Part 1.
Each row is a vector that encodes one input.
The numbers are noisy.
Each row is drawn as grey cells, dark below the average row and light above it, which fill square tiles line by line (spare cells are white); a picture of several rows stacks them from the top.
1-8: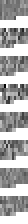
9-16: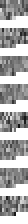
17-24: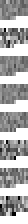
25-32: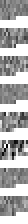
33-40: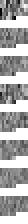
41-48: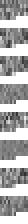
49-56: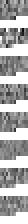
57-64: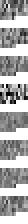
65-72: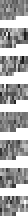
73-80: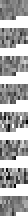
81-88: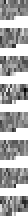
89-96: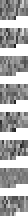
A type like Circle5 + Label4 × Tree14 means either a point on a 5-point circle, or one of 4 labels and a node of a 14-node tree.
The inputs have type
Bool × Circle9.
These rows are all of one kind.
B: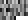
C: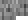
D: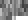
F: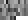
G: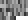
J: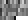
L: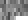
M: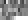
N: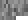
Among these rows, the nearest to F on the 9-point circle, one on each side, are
C and N.
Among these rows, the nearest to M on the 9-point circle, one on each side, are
B and G.
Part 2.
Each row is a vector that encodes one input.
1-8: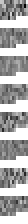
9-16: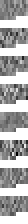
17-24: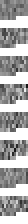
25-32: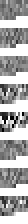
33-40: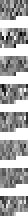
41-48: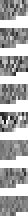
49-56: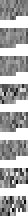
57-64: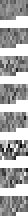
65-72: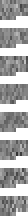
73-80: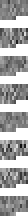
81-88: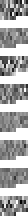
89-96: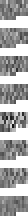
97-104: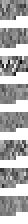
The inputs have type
Line8 + Tree12.
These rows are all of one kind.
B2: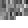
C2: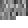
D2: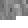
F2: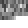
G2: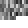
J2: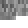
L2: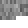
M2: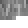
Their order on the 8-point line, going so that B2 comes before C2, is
B2, G2, J2, D2, M2, L2, C2, F2.
